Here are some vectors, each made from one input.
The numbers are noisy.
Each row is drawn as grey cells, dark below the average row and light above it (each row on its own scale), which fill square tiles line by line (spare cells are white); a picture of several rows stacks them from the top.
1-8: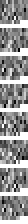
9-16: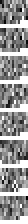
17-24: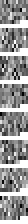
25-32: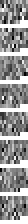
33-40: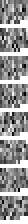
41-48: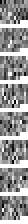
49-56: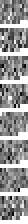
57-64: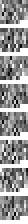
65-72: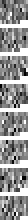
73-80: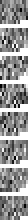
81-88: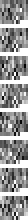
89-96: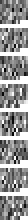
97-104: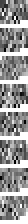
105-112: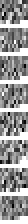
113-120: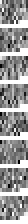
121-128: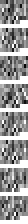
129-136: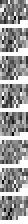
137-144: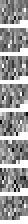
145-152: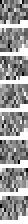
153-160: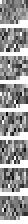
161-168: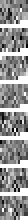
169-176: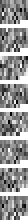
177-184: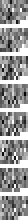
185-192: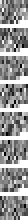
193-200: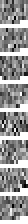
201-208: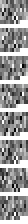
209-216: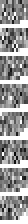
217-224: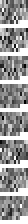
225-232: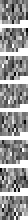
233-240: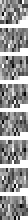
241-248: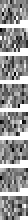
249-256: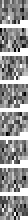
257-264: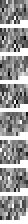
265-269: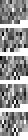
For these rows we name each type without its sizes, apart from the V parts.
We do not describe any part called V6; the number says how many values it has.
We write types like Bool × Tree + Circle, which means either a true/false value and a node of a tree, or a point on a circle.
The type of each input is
List(Bool × V6).
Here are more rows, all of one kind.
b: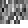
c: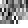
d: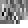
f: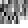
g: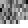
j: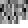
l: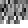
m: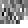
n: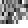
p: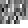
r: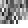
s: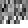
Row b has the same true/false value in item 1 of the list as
l, n and s.
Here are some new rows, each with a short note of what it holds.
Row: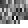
a list of two items
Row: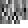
a list of one item
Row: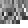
the empty list
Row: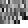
the empty list
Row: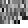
the empty list
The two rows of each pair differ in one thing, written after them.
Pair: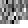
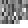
the true/false value in item 1 of the list
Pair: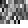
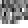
the value of V6 in item 2 of the list
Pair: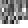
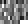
the true/false value in item 2 of the list
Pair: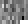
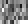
the value of V6 in item 1 of the list
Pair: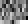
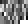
the true/false value in item 2 of the list
